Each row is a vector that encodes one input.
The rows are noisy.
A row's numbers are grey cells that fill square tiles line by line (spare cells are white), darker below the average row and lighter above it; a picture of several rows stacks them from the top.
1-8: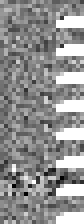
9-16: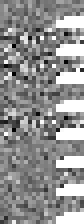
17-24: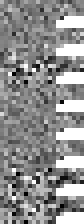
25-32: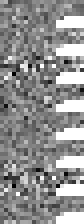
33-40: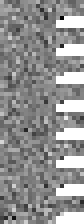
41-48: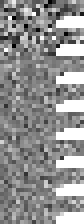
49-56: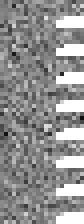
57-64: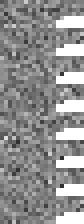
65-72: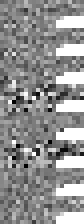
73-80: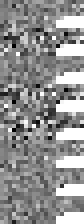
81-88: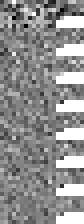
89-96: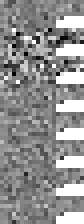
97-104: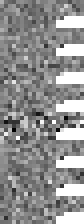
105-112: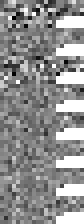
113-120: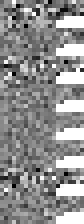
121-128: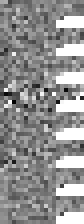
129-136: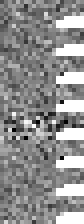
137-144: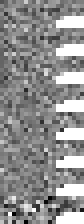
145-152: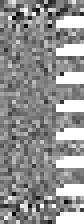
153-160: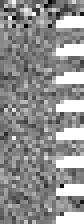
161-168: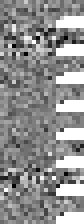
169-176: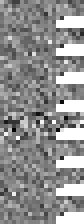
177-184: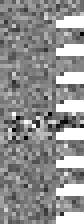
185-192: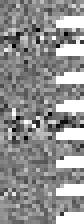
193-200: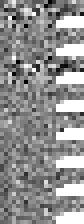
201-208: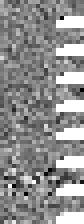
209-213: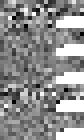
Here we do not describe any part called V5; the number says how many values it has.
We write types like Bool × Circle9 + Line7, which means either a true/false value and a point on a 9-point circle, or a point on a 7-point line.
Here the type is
Bool × V5 + (Label4 + Tree8) × Tree8.
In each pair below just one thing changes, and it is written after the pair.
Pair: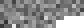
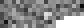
the node of the tree
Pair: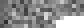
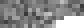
the label
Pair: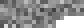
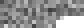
the node of the tree
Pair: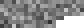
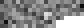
the node of the tree
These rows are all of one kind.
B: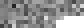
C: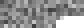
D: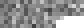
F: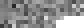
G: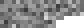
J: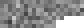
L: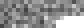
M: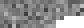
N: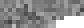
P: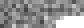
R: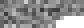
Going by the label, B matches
D, F, L and P.
